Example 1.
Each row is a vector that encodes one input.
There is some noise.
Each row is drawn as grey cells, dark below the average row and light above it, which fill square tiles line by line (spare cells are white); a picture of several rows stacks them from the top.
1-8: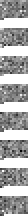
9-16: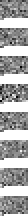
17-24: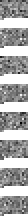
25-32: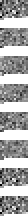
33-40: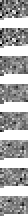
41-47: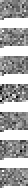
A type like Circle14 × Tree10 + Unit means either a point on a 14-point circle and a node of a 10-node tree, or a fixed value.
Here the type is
List2(Line6).
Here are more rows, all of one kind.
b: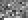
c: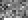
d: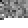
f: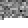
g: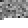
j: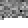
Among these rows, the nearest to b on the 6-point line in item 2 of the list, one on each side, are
c and d.
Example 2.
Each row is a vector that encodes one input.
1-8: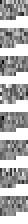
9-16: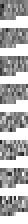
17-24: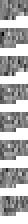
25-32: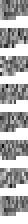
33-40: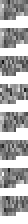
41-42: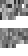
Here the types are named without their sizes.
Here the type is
Bool × Bool × Bool + Label.
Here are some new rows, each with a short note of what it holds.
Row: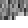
three true/false values
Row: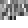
a label
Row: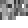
a label
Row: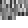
a label
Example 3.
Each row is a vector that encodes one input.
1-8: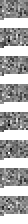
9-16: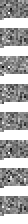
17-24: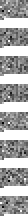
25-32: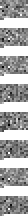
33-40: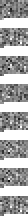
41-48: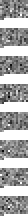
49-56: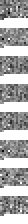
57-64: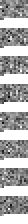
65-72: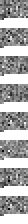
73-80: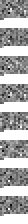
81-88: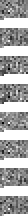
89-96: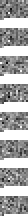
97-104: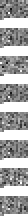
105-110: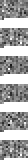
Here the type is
Line6 + Line7.
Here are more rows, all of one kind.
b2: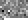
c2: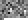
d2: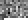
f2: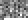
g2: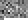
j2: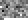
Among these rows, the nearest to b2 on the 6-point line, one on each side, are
g2 and j2.
